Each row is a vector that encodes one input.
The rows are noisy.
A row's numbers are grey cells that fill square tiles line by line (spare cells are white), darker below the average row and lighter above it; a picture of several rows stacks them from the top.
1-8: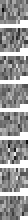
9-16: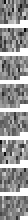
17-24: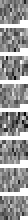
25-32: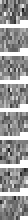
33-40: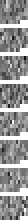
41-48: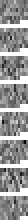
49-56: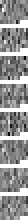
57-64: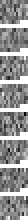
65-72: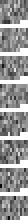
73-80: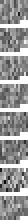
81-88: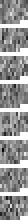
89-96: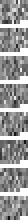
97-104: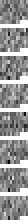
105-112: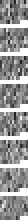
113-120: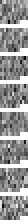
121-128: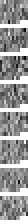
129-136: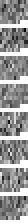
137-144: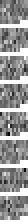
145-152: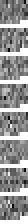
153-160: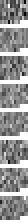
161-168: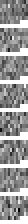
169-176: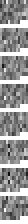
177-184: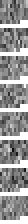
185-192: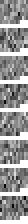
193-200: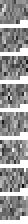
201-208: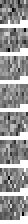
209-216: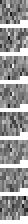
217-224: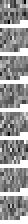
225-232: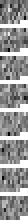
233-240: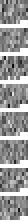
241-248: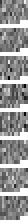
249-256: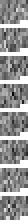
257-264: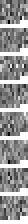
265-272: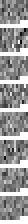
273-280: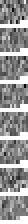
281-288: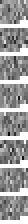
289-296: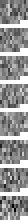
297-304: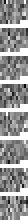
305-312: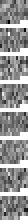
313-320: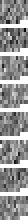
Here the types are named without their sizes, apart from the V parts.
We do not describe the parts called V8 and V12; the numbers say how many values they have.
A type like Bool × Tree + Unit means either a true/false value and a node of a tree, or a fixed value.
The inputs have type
(Line + V12) × (Tree + V8).
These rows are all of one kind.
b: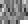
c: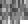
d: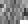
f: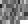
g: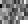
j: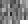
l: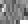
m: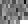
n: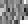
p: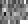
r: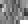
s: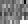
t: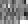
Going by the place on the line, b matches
d, l, n and r.
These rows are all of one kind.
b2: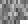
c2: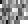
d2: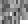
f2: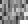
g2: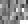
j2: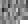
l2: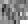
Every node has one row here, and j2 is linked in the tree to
c2, d2 and g2.
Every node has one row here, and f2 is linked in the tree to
g2.
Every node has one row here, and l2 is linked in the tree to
c2.
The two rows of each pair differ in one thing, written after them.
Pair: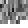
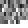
the node of the tree
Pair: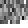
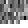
the node of the tree
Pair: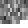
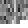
the node of the tree
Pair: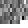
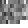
the node of the tree
